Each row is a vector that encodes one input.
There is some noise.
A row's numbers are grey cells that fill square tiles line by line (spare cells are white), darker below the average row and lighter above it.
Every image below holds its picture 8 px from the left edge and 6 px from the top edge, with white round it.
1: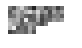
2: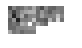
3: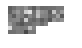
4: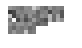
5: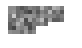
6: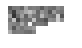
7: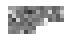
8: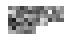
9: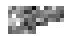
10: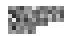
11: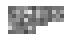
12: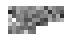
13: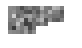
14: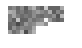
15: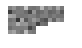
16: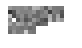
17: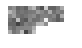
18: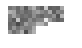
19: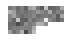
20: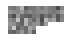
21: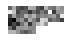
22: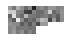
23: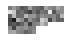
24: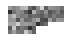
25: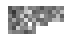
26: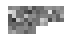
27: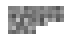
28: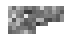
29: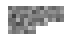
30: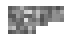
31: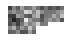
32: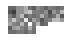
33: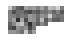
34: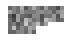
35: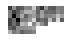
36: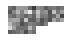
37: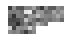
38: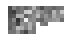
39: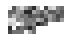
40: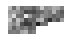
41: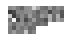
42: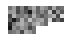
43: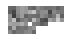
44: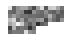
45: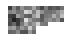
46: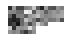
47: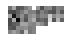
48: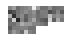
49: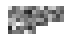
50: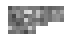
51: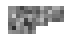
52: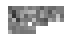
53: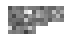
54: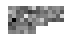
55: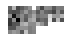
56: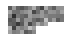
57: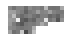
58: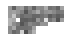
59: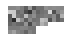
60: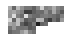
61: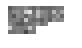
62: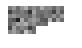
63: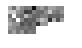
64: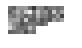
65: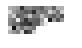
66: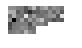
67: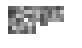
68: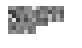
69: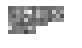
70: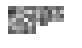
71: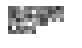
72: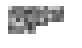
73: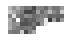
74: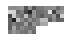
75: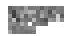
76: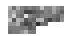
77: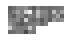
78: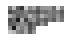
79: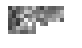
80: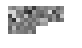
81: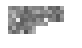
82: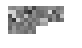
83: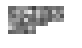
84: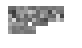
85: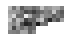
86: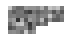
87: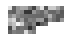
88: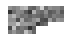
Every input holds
a point on a 13-point circle.
